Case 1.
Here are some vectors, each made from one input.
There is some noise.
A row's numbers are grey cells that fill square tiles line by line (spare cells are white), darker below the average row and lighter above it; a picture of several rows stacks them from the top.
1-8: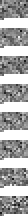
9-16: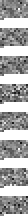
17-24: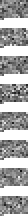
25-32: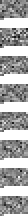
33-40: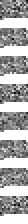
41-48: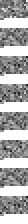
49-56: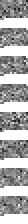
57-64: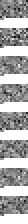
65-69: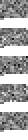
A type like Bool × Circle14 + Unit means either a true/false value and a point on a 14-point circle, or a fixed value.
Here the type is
Line8.
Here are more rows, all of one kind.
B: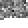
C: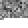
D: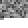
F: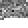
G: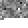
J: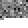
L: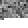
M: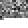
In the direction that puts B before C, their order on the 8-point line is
B, F, G, C, D, L, J, M.
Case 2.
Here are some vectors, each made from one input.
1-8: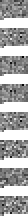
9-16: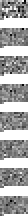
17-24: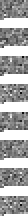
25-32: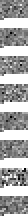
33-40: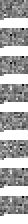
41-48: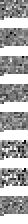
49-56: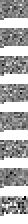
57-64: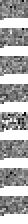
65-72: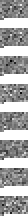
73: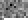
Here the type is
Tree9 + Unit.
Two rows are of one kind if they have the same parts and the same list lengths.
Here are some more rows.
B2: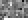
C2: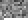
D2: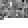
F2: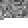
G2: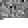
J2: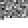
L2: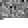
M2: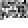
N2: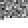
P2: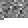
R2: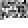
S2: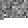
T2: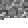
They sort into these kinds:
B2, C2, D2, F2, G2, J2, L2, N2, P2, S2, T2
M2, R2

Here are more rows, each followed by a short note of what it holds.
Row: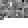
a node of a 9-node tree
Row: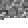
a node of a 9-node tree
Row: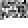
a fixed value
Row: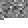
a node of a 9-node tree
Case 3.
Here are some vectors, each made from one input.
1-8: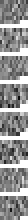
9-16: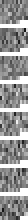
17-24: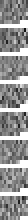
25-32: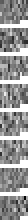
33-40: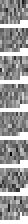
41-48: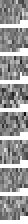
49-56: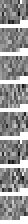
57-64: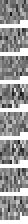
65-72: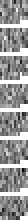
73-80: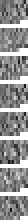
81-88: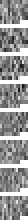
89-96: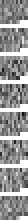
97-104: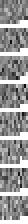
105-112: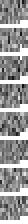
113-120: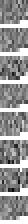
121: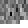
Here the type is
Line17.
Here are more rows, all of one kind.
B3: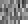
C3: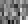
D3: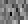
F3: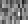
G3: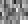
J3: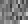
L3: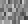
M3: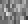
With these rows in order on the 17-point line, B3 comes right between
D3 and F3.
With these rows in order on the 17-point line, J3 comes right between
F3 and L3.
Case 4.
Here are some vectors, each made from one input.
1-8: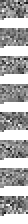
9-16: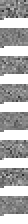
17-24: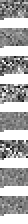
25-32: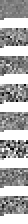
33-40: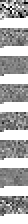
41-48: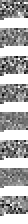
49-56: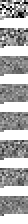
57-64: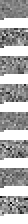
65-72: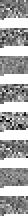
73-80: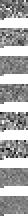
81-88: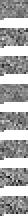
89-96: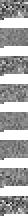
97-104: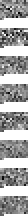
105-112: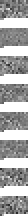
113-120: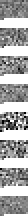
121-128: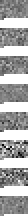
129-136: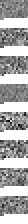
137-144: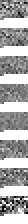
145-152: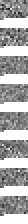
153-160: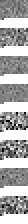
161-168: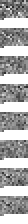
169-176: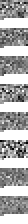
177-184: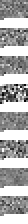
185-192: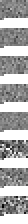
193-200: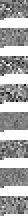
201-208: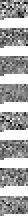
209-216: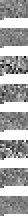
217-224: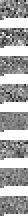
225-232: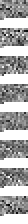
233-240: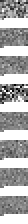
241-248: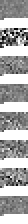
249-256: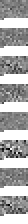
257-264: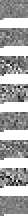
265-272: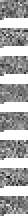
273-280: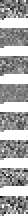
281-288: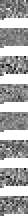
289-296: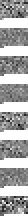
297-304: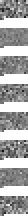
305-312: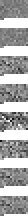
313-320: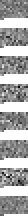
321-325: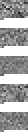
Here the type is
Circle11 + Unit.
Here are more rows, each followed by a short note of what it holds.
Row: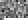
a point on an 11-point circle
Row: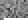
a point on an 11-point circle
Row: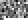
a point on an 11-point circle
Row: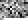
a fixed value
